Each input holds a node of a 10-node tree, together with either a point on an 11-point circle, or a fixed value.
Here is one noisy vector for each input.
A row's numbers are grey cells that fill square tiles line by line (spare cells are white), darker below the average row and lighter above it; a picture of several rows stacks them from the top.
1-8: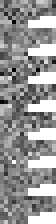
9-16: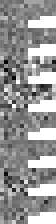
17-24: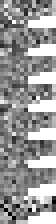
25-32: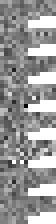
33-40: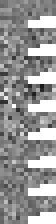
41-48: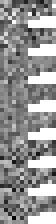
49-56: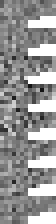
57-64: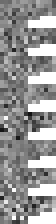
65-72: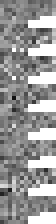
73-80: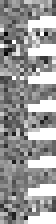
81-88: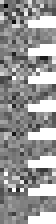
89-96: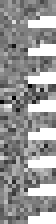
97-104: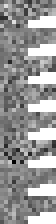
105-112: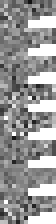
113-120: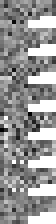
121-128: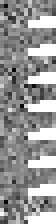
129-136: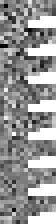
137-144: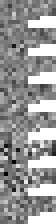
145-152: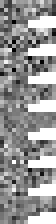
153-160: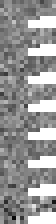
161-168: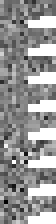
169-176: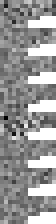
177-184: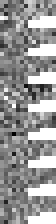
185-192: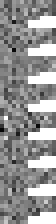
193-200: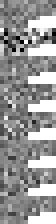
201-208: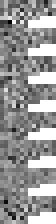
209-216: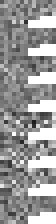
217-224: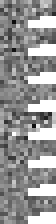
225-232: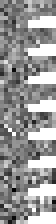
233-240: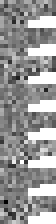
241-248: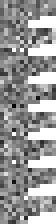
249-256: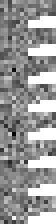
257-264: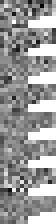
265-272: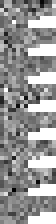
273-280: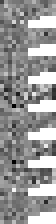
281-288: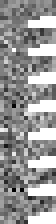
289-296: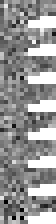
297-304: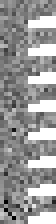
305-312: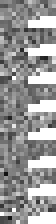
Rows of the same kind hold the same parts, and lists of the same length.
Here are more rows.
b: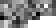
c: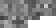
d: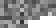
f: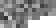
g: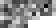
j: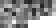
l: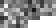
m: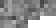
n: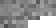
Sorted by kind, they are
b, c, d, j, l, m, n
f, g

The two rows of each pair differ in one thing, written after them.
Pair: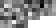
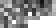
the node of the tree
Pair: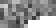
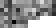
the place on the 11-point circle
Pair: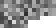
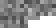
the place on the 11-point circle
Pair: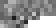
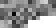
the node of the tree
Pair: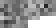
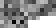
the node of the tree
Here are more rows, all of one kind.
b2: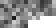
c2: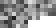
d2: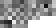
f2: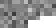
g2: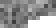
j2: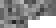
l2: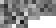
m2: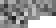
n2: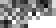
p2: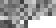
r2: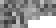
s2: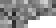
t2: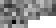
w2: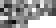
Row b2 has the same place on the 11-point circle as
f2, n2 and p2.
